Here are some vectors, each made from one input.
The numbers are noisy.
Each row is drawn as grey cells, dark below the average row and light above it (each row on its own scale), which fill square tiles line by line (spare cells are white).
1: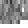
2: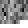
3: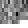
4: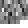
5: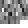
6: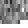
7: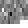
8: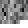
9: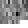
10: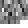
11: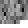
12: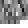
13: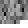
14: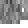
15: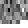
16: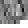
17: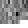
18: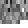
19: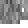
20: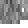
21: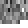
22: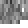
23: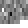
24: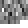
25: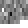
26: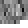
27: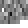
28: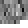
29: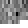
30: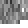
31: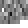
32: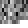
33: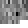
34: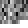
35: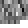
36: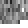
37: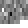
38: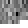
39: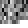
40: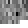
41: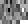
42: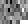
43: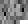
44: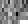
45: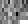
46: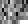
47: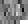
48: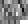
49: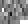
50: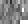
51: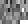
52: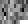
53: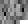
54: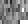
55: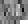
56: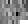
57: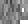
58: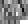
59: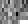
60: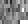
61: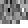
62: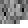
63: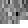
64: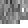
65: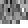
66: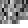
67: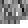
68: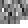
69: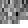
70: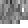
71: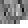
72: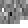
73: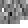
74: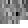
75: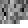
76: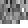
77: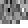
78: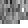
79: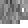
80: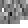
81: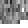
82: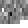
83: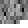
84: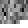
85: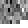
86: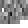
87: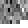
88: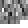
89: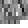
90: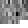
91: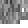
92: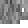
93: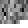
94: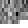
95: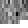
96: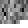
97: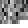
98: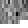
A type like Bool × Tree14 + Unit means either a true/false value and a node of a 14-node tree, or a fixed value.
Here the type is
Line7 + Line11.
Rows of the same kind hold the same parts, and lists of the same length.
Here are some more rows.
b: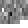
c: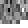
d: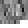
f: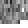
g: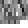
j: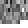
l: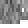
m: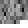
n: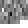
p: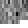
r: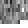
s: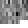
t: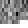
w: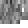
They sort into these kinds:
b, d, g, m, n, p, s, t
c, f, j, l, r, w

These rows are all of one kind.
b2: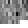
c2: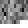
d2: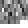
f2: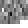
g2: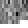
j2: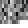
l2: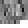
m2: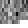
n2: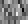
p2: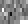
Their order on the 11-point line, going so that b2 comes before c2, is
b2, g2, m2, j2, c2, l2, n2, d2, f2, p2.
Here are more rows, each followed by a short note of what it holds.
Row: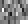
a point on an 11-point line
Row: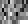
a point on an 11-point line
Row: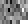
a point on a 7-point line
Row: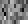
a point on an 11-point line
